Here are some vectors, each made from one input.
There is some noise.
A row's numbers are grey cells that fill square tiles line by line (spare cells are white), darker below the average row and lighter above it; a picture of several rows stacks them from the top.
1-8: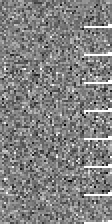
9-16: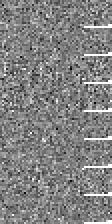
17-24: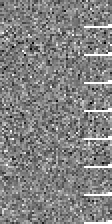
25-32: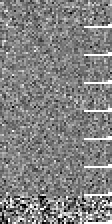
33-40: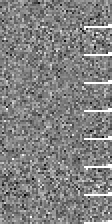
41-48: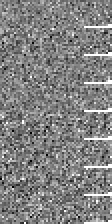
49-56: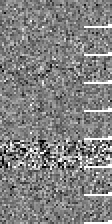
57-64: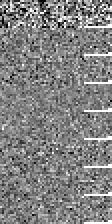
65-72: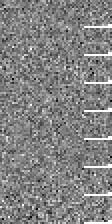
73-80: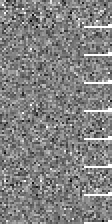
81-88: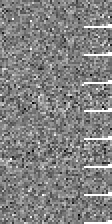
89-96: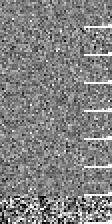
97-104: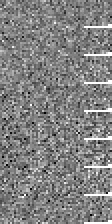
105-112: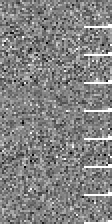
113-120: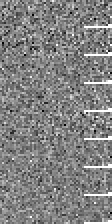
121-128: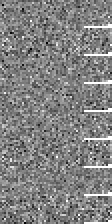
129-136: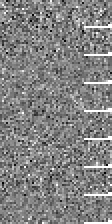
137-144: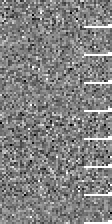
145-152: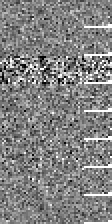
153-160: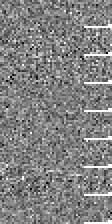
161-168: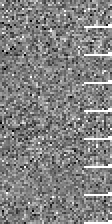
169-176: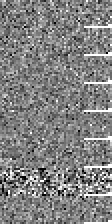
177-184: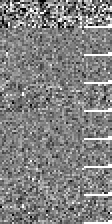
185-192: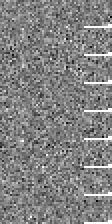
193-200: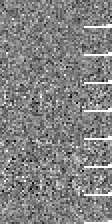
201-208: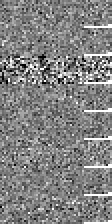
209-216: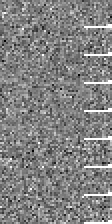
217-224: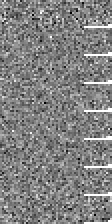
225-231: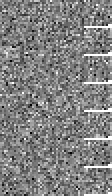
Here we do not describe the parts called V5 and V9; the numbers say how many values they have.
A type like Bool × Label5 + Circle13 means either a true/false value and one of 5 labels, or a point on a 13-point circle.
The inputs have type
(Bool × Circle10 + V9) × V5 + Unit.
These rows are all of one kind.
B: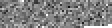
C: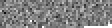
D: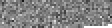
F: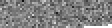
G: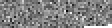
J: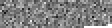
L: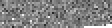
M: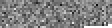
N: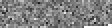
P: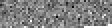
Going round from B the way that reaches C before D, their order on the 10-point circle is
B, M, C, J, N, G, L, D, P, F.
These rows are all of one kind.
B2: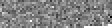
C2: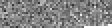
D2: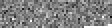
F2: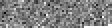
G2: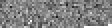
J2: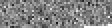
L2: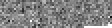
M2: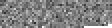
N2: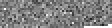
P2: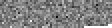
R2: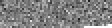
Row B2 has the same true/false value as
C2, J2, L2 and R2.
